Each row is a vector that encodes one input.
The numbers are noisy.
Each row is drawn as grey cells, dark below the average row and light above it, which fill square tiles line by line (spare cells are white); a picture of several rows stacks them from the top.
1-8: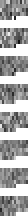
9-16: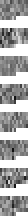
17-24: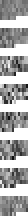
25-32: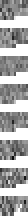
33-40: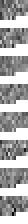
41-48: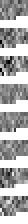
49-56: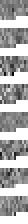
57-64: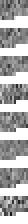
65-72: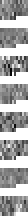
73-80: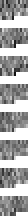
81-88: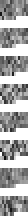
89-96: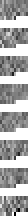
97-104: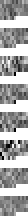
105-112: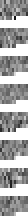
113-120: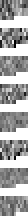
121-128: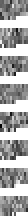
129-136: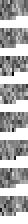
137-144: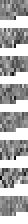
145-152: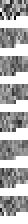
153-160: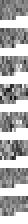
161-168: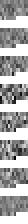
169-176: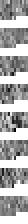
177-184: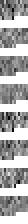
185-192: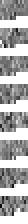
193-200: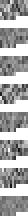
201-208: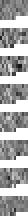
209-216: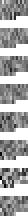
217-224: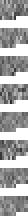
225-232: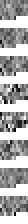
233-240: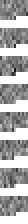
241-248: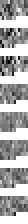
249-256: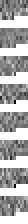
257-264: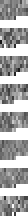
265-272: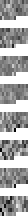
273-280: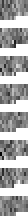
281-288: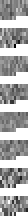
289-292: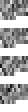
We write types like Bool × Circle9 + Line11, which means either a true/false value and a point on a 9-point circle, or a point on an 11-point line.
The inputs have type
Circle9 + Unit.
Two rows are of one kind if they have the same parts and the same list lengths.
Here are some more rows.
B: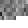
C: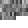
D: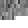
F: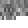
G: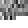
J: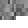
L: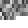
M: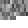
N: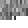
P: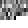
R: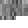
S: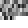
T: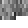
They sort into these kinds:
B, C, D, F, G, J, L, M, N, R, S, T
P

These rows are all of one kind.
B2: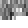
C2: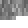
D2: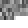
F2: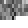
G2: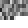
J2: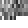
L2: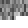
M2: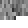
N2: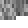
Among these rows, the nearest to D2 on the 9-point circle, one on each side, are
C2 and N2.
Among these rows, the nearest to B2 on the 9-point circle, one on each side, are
F2 and L2.
